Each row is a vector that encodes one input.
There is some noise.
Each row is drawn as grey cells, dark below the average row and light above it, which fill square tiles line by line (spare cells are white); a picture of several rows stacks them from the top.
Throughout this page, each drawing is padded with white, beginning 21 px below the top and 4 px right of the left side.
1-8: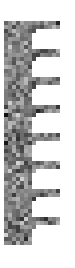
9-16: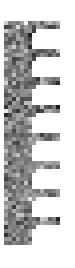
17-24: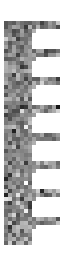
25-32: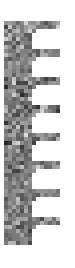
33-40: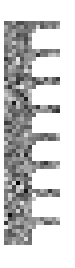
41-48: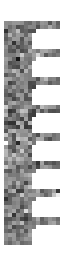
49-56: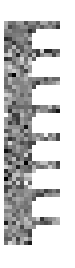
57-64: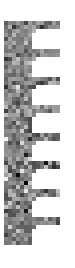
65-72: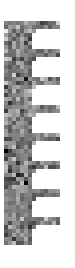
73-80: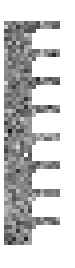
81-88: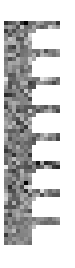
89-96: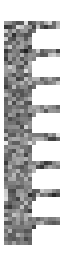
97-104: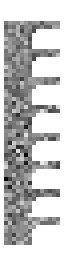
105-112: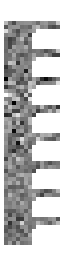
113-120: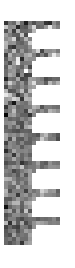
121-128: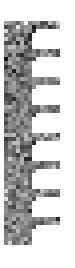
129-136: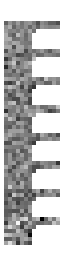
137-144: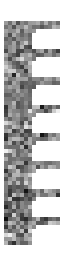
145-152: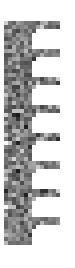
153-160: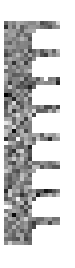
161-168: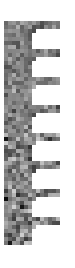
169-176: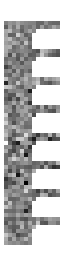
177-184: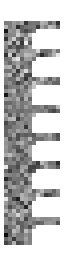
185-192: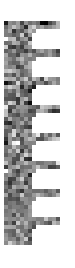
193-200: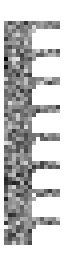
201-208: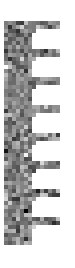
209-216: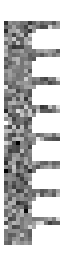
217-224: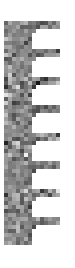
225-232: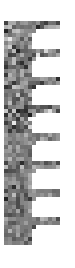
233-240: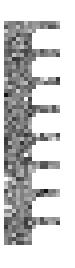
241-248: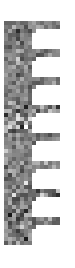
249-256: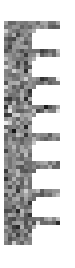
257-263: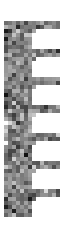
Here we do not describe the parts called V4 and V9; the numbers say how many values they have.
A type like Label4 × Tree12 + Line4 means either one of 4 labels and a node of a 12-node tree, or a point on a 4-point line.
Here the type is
Label10 + (Tree13 + V4) × V9.
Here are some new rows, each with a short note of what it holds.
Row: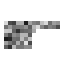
a value of V4 and a value of V9
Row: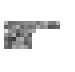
a value of V4 and a value of V9
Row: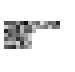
one of 10 labels
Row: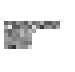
a value of V4 and a value of V9
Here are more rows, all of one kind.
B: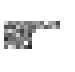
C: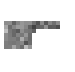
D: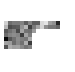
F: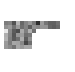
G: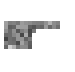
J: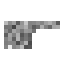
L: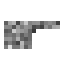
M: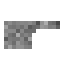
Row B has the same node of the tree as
D and J.
